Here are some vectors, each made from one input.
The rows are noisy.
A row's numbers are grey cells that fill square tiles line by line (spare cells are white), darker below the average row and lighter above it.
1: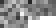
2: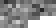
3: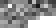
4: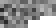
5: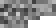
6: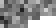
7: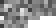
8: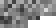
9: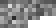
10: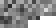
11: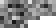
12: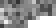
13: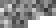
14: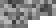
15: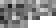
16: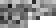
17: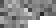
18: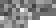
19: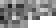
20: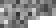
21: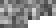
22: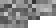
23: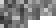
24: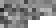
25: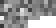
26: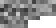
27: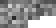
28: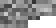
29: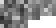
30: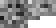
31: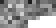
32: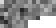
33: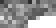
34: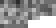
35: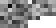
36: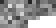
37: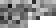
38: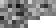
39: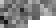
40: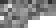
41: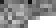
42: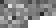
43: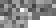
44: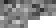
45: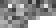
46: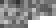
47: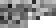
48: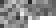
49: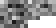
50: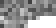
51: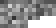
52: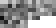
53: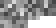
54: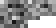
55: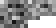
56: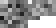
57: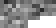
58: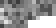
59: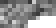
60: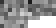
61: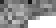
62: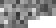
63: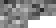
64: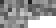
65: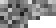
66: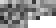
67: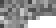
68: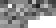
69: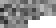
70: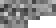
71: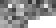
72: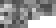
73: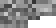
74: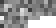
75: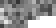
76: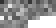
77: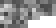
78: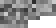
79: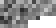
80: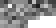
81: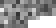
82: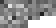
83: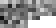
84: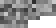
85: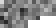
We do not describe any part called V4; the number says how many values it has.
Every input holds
a value of V4, together with either one of 7 labels, or a point on a 6-point line.
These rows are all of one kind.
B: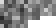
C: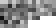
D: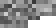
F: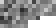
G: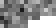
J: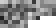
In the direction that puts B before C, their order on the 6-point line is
B, G, C, J, F, D.
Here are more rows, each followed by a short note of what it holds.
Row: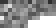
one of 7 labels and a value of V4
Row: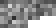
one of 7 labels and a value of V4
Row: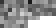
one of 7 labels and a value of V4
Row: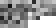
a point on a 6-point line and a value of V4
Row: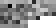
a point on a 6-point line and a value of V4
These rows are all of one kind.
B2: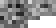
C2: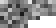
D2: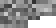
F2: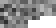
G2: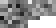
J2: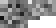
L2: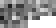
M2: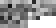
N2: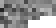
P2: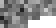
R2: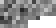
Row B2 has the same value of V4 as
C2, G2 and J2.
